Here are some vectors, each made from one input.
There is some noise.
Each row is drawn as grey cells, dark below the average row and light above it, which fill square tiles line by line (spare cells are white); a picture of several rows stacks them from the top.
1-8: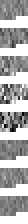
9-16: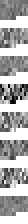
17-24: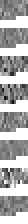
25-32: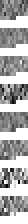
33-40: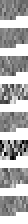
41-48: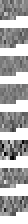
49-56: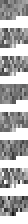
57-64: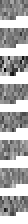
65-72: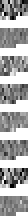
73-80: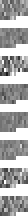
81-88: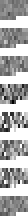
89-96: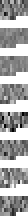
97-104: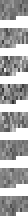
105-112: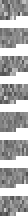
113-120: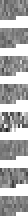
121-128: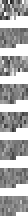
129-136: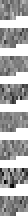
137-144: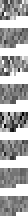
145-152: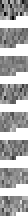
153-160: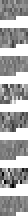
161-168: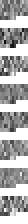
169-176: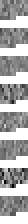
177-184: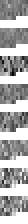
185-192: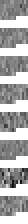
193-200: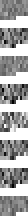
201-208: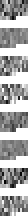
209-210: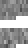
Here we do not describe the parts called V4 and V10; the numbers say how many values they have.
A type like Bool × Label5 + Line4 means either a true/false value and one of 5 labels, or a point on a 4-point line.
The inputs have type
(Label6 × V10 + V4) × Line6.
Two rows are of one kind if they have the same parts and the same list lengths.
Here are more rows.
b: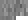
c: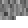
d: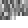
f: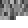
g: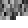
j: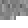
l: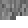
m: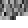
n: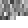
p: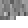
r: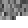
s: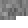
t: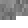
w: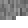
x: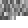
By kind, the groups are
b, d, g, j, l, m, n, p, r, s, t, w, x
c, f

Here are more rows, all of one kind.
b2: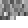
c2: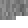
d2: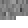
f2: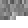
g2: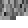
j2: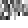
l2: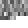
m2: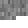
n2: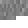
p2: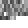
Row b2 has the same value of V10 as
c2, m2, n2 and p2.
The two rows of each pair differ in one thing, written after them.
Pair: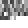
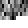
the label
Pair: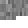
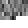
the label
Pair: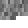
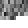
the place on the 6-point line
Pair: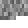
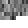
the value of V10
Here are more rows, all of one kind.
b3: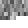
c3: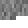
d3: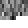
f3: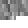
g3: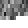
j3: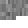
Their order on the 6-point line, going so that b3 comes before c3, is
b3, j3, d3, c3, f3, g3.
